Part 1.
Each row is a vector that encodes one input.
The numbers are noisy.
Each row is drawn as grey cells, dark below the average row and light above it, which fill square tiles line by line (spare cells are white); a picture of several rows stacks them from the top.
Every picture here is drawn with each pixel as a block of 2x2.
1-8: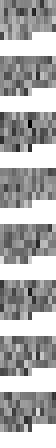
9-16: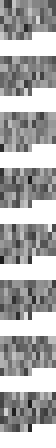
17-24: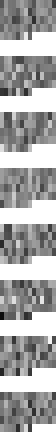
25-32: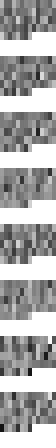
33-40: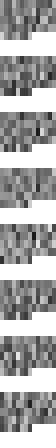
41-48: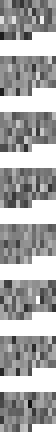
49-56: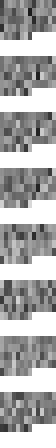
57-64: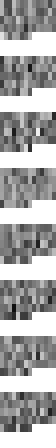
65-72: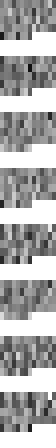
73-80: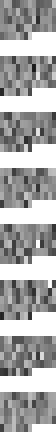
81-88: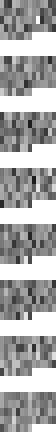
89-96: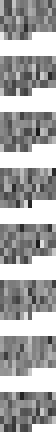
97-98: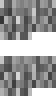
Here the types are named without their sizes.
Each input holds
a point on each of two lines.
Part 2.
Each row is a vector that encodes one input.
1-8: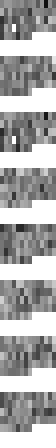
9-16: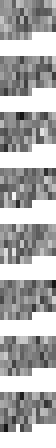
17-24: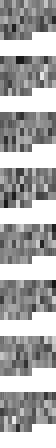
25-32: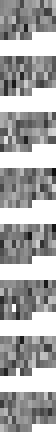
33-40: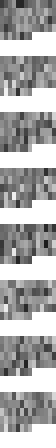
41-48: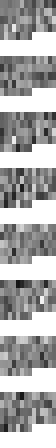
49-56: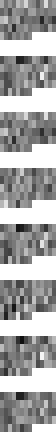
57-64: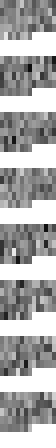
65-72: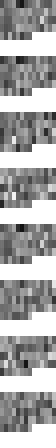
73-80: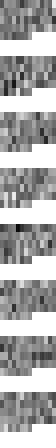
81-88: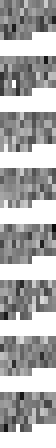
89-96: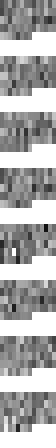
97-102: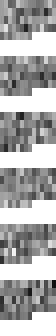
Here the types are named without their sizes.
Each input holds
a point on each of two lines.
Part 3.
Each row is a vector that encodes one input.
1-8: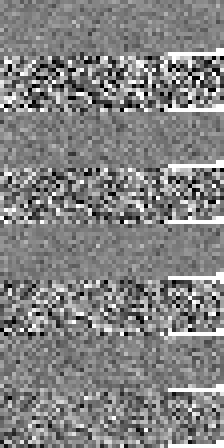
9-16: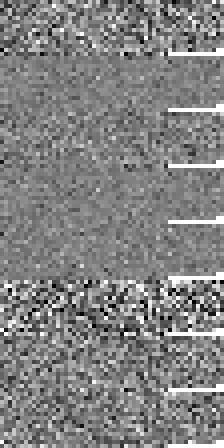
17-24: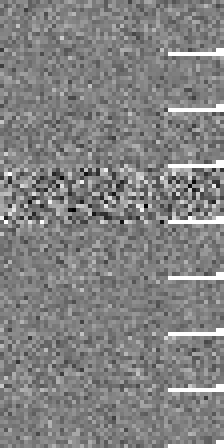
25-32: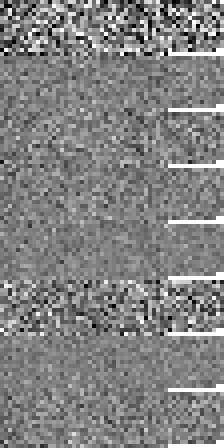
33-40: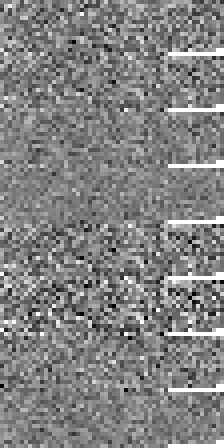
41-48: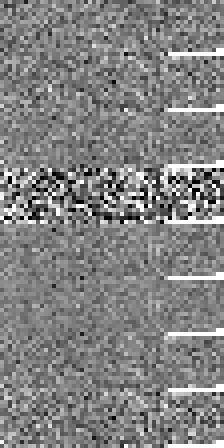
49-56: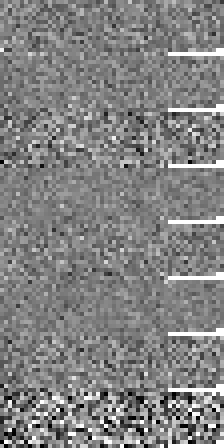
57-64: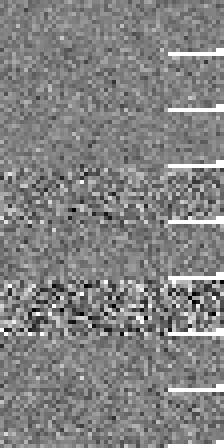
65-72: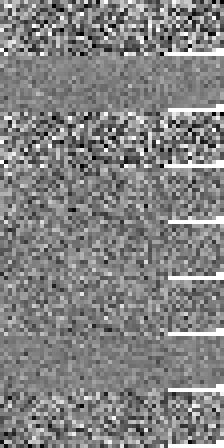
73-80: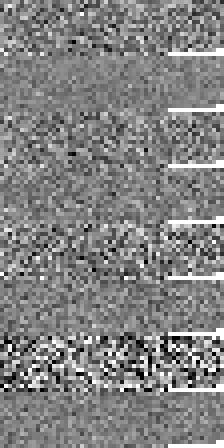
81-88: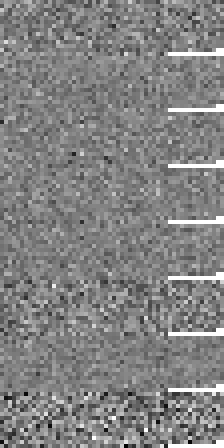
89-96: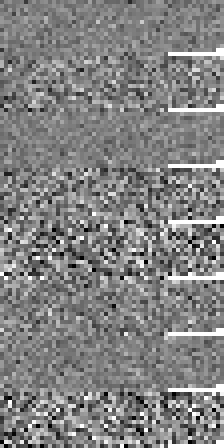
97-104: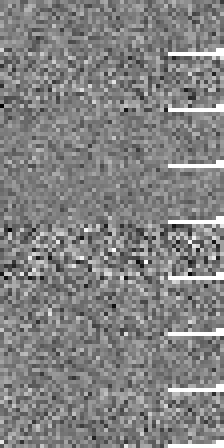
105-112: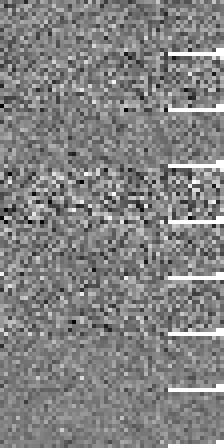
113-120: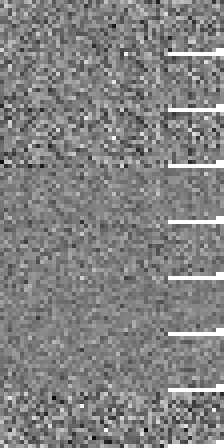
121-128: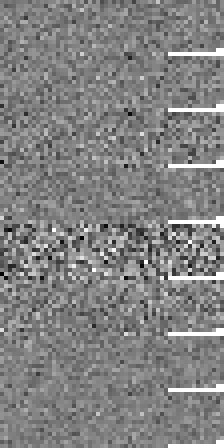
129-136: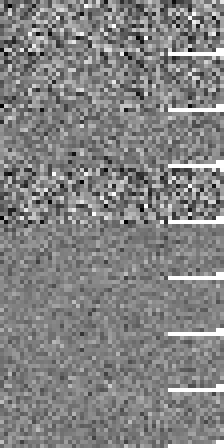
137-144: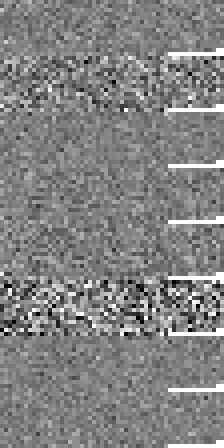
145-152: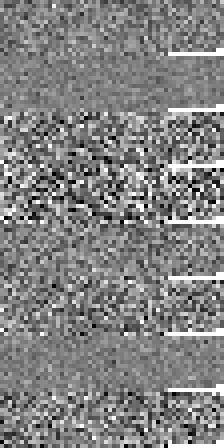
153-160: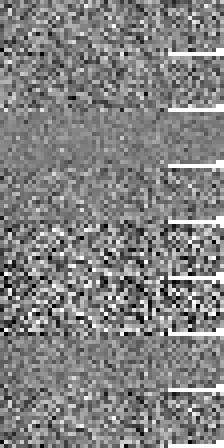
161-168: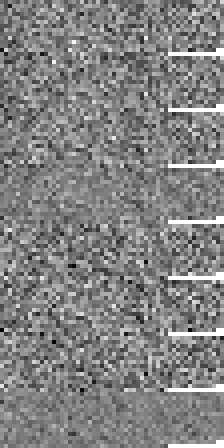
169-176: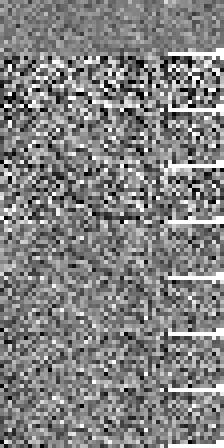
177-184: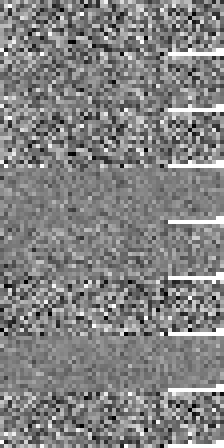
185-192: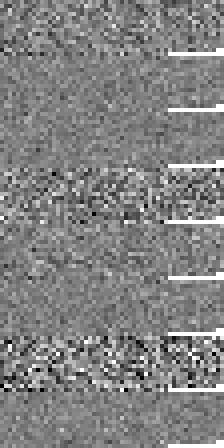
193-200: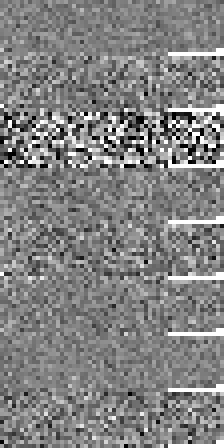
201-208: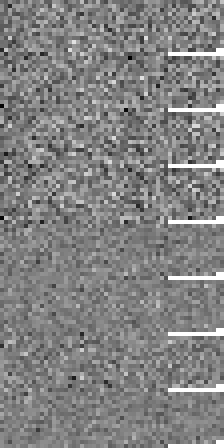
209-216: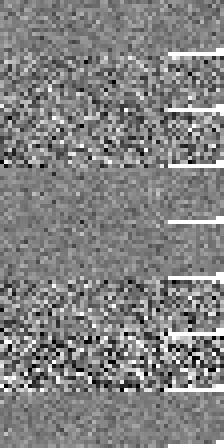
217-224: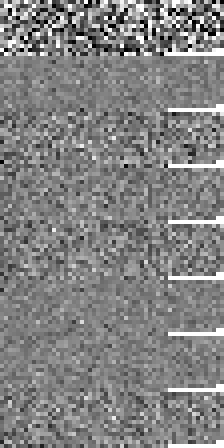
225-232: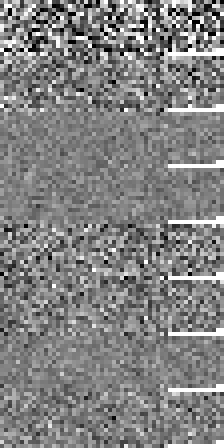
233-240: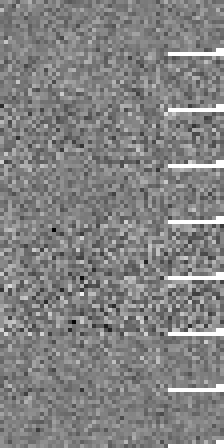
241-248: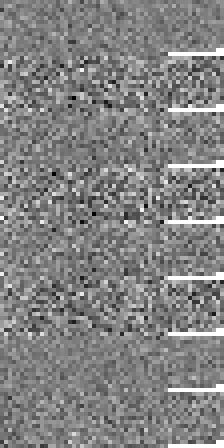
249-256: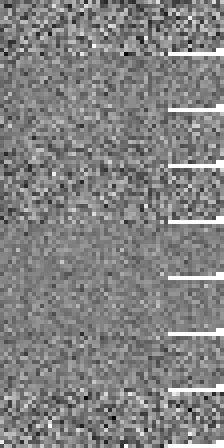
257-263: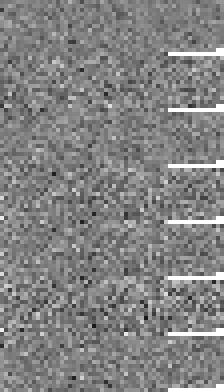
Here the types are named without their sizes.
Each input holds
a point on a circle.
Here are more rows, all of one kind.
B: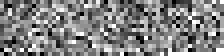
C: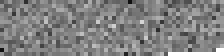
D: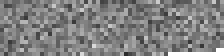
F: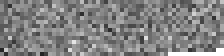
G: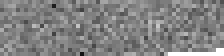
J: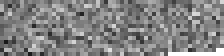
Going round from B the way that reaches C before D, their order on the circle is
B, G, C, D, F, J.
